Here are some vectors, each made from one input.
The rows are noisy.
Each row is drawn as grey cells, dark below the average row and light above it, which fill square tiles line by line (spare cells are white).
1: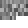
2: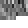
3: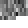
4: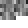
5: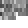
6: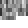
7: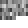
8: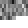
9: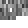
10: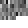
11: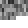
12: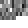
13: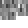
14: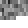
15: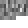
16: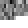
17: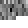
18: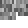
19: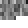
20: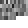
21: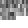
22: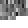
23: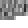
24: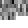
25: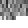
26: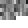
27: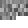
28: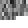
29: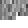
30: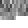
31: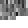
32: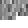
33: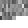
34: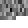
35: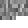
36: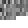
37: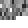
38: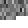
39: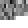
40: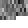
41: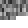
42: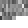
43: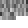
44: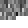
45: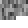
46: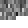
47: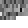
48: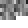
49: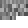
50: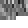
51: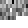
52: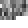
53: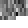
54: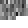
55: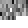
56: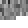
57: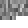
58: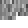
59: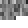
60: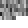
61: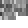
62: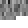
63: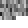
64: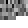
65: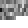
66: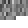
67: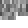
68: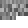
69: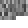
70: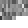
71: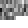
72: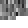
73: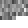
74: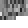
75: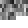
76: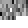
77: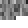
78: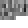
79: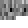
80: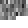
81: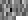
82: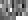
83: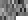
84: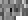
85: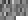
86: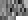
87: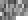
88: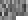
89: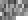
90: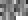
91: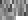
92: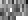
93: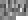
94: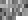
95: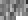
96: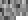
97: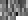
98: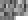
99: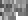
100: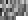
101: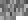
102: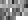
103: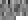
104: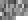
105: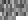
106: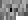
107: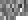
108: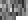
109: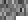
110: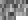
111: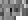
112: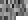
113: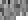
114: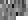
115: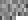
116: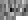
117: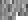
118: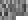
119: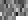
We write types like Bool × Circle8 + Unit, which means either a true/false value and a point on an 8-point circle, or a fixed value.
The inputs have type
Circle16 × Tree11.
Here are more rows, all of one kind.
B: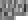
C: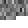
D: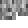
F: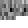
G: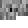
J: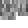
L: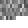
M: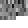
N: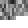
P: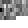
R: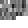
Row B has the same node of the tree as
J and M.
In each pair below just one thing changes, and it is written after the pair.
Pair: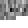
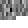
the place on the 16-point circle
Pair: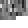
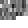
the place on the 16-point circle
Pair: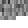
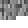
the node of the tree
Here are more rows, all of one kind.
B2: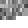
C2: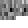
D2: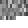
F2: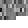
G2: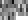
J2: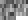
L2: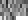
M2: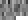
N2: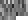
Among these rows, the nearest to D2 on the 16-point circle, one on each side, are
B2 and G2.
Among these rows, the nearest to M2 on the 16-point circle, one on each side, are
F2 and J2.
